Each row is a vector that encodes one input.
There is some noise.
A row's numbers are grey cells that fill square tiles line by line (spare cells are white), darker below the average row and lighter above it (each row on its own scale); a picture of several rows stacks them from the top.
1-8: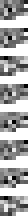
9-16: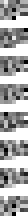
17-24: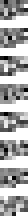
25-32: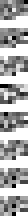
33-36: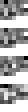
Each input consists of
either a point on a 4-point line, or a point on a 5-point line.
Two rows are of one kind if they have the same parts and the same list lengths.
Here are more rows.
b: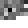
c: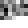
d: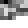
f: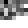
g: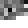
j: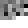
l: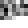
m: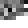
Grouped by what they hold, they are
b, d, f, g, m
c, j, l

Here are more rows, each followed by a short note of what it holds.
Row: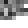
a point on a 4-point line
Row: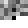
a point on a 5-point line
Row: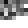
a point on a 4-point line
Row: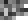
a point on a 4-point line
